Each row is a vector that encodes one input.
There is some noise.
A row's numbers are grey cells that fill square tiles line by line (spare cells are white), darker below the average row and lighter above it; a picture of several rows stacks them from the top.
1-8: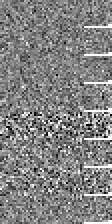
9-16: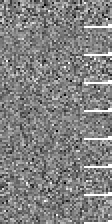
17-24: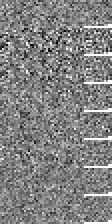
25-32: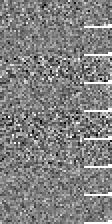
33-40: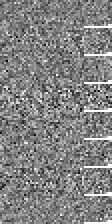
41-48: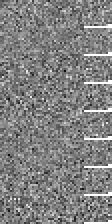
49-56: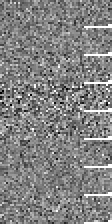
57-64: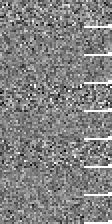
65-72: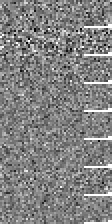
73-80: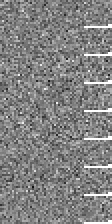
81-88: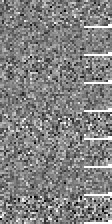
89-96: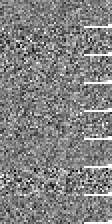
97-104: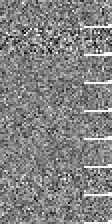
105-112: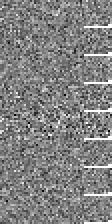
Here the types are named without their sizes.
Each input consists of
a point on a circle.
